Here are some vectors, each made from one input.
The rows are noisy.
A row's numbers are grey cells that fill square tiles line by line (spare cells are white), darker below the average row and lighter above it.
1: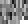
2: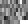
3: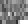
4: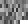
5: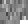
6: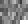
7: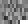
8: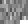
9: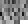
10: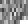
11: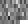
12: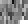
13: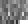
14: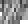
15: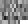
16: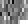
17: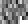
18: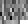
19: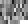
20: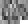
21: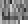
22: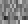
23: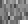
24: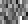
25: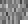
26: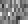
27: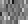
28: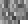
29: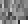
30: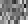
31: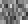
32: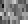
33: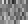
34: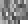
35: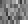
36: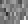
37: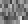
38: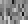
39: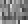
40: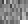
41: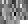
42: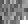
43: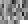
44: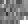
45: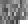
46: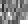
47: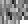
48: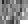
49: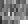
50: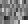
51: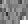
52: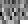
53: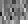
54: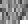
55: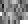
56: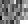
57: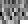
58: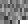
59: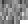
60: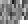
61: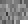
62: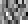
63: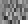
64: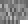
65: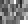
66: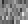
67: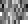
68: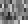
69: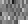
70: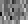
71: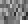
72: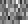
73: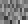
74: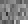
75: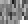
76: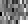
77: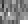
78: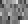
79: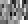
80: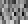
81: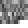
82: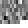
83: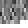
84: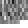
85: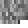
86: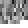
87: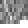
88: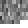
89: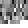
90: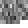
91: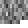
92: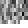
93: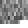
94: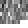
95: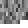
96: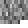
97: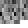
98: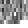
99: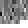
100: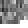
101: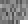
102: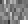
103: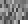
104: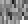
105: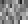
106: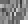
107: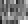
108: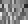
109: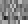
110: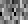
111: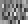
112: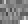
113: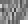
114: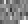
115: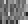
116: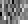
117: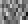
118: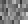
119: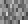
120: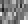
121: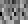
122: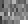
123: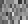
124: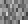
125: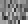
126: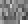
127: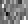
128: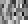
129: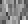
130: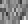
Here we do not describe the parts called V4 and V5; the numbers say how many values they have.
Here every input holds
either a point on a 6-point line, or a node of a 7-node tree and a value of V4, or a value of V5.
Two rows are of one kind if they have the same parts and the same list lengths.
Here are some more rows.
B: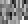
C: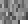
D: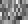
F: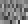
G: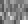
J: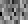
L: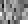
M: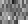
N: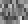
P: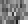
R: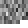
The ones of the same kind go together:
B, J, M
C, F, N, R
D, G, L, P

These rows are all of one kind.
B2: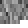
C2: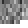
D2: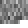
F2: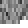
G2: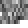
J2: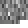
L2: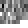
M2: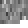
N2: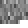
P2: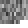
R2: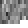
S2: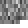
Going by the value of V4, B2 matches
F2, M2, P2 and R2.
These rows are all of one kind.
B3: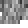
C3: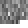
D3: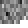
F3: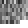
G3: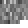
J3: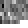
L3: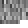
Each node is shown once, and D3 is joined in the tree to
B3 and C3.
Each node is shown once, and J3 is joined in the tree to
B3 and G3.
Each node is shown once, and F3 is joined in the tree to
B3 and L3.
